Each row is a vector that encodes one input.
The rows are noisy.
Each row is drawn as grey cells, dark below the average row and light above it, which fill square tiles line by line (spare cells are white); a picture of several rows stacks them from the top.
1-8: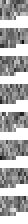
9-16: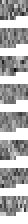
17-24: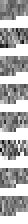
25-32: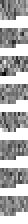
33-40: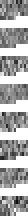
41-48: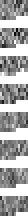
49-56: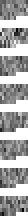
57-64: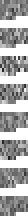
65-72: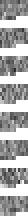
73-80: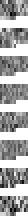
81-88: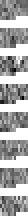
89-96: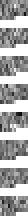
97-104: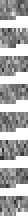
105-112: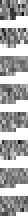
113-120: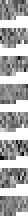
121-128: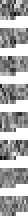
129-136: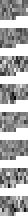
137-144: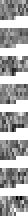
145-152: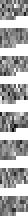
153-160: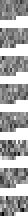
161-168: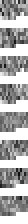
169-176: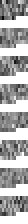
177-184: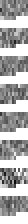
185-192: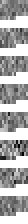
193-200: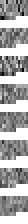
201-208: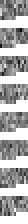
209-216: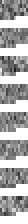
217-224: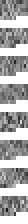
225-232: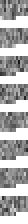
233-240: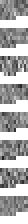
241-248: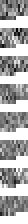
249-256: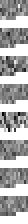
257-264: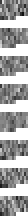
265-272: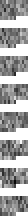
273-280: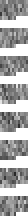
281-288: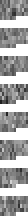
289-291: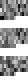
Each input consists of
one of 6 labels and a point on a 7-point line, together with either a fixed value, or four true/false values.
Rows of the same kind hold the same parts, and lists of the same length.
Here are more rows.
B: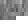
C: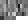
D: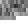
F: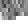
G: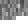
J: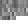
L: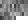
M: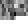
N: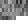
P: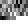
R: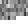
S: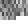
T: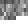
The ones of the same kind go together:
B, C, D, G, J, L, M, N, P, R, T
F, S

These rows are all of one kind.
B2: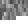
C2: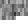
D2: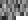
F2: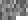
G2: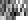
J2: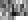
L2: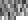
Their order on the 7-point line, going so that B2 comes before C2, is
B2, G2, D2, C2, L2, J2, F2.
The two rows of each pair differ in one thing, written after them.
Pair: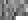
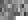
the label
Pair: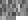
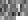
the label
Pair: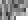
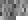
the label
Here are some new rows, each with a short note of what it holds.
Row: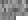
one of 6 labels, a point on a 7-point line and four true/false values
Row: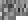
one of 6 labels and a point on a 7-point line
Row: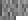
one of 6 labels, a point on a 7-point line and four true/false values
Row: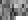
one of 6 labels, a point on a 7-point line and four true/false values
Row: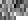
one of 6 labels, a point on a 7-point line and four true/false values
